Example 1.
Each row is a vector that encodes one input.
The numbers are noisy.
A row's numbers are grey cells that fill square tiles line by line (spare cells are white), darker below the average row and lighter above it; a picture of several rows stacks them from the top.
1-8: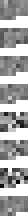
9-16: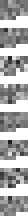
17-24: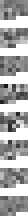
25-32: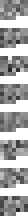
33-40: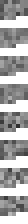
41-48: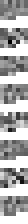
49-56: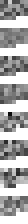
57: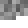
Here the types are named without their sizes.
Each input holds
either a fixed value, or three true/false values.
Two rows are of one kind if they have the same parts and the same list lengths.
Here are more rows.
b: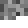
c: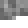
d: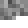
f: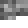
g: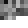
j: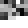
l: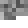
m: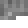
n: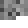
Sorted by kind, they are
b, c, d, f, g, j, m, n
l

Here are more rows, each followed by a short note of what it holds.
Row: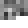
a fixed value
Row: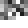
three true/false values
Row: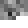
three true/false values
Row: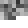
a fixed value
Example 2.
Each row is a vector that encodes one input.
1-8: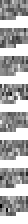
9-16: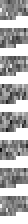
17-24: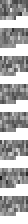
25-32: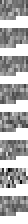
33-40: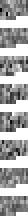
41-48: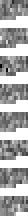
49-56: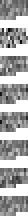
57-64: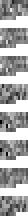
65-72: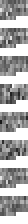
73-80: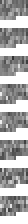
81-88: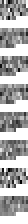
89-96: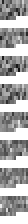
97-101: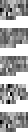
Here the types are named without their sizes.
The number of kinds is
2.
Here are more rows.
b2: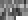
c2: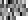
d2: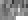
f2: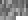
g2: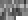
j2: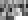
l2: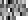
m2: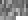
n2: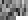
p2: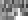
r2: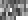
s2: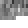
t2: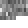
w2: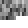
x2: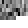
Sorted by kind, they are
b2, d2, f2, g2, j2, m2, n2, p2, r2, s2, t2, w2, x2
c2, l2

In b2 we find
three true/false values.
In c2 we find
a fixed value.
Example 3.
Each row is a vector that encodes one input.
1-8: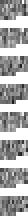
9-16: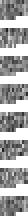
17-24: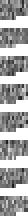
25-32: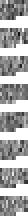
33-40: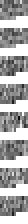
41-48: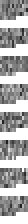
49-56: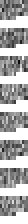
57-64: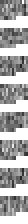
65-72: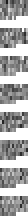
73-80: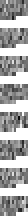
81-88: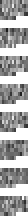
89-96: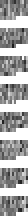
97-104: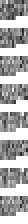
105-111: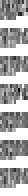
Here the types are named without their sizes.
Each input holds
a point on a circle.
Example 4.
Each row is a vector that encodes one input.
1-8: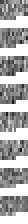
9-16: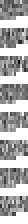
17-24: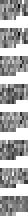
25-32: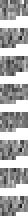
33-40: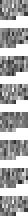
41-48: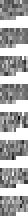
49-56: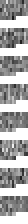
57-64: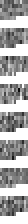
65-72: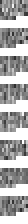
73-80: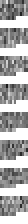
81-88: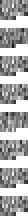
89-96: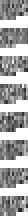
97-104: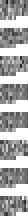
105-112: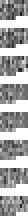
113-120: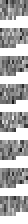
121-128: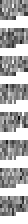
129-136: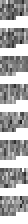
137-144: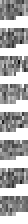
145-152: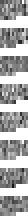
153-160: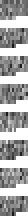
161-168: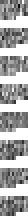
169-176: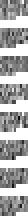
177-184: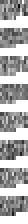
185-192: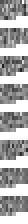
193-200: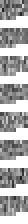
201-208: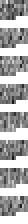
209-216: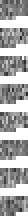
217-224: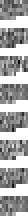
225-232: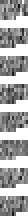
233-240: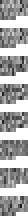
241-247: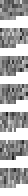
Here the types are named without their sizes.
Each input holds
a point on a circle.
